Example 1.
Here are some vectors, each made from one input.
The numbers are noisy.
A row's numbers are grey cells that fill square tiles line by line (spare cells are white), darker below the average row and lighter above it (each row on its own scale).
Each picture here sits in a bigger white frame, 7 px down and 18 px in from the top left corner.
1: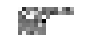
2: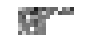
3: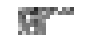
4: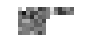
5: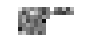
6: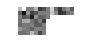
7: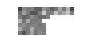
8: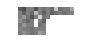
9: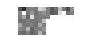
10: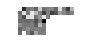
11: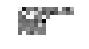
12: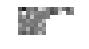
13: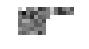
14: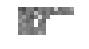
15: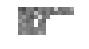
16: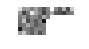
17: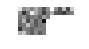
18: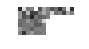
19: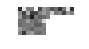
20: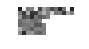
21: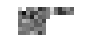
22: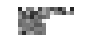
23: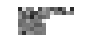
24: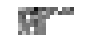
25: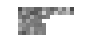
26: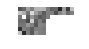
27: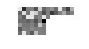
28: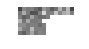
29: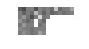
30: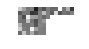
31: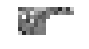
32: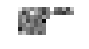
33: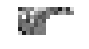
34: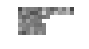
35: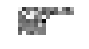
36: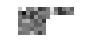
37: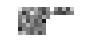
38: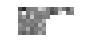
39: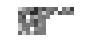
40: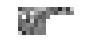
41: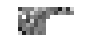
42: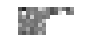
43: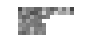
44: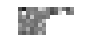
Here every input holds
either a fixed value, or three true/false values.
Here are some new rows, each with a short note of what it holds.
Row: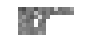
a fixed value
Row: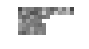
three true/false values
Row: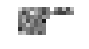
three true/false values
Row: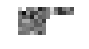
three true/false values
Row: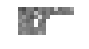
a fixed value
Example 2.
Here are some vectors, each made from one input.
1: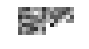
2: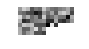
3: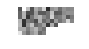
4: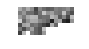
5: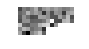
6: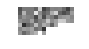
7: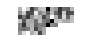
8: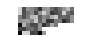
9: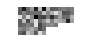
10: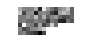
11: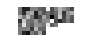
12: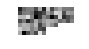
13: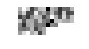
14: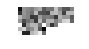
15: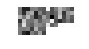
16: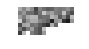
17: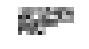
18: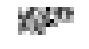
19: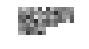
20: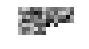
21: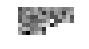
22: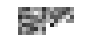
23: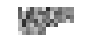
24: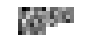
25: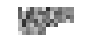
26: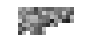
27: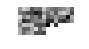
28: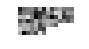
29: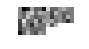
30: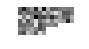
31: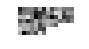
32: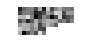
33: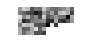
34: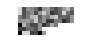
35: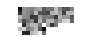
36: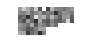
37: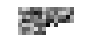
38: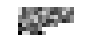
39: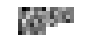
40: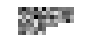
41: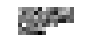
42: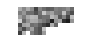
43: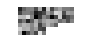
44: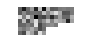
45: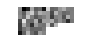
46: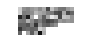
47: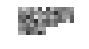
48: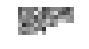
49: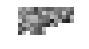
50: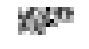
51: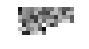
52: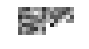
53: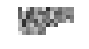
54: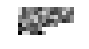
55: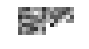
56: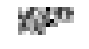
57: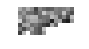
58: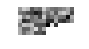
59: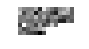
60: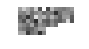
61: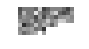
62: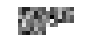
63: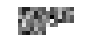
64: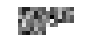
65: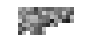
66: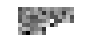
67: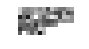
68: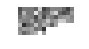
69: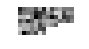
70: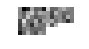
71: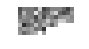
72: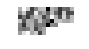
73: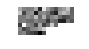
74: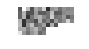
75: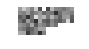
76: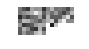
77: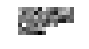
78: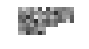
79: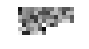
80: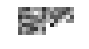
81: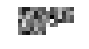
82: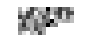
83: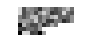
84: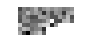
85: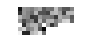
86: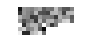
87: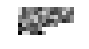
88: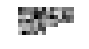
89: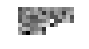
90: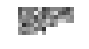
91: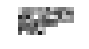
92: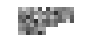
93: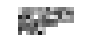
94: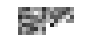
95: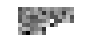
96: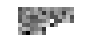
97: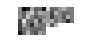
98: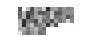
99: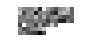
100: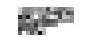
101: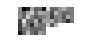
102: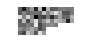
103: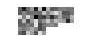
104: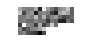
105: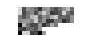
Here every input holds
four true/false values.
